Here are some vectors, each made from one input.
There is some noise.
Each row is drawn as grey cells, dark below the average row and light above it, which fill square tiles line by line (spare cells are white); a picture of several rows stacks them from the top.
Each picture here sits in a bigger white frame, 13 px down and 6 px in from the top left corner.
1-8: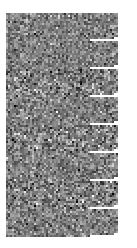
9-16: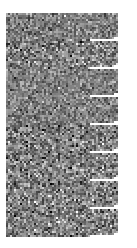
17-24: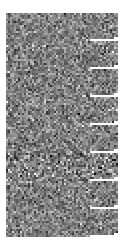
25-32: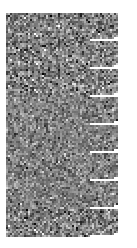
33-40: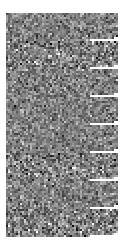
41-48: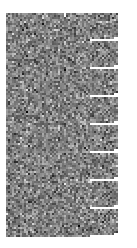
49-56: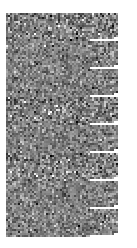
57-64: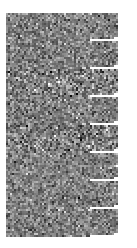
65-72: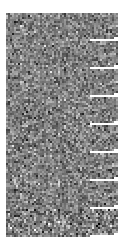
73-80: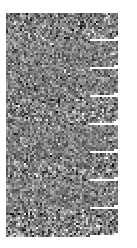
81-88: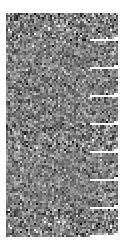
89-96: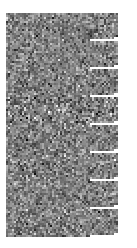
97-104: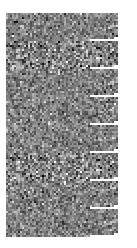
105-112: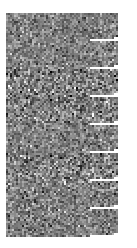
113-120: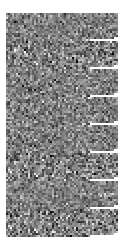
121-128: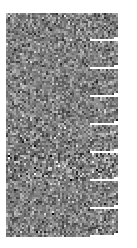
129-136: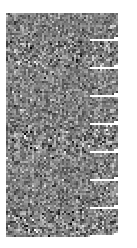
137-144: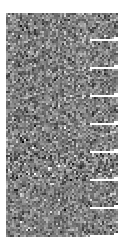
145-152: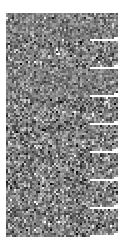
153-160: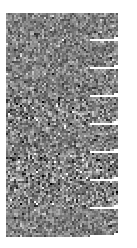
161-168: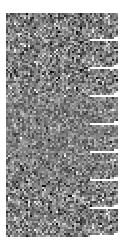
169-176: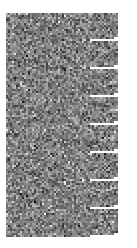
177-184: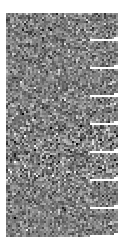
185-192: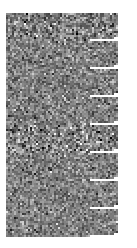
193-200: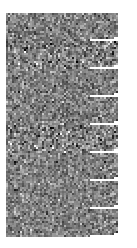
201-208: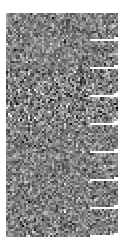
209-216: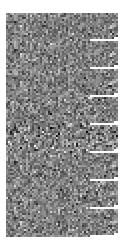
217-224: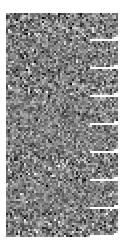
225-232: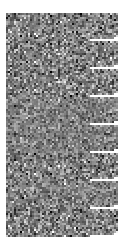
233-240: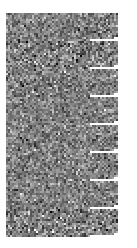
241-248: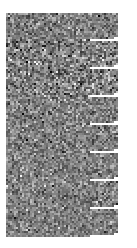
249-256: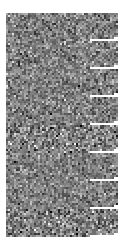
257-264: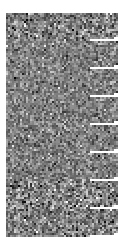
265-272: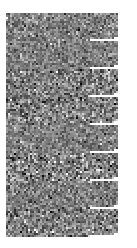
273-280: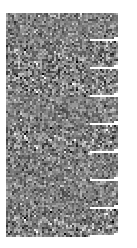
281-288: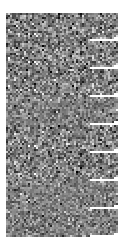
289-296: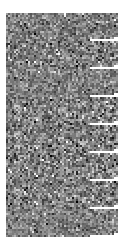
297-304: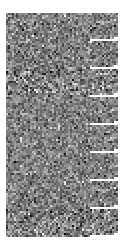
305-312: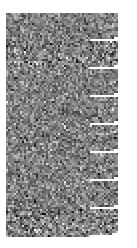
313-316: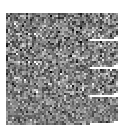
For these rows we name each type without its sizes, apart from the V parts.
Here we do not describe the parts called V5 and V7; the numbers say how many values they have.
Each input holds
either a value of V5 and a value of V7, or a list of points on a line.
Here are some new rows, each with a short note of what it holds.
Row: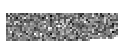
a value of V5 and a value of V7
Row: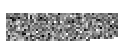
the empty list
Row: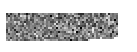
a value of V5 and a value of V7
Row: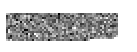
a value of V5 and a value of V7
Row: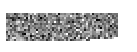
the empty list
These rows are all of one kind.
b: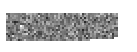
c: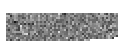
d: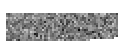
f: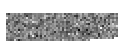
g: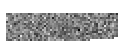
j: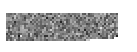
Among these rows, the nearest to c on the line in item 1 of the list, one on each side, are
b and j.
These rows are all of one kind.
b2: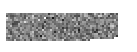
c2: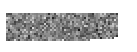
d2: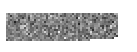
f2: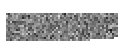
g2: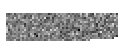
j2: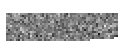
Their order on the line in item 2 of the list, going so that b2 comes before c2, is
d2, b2, j2, c2, f2, g2.
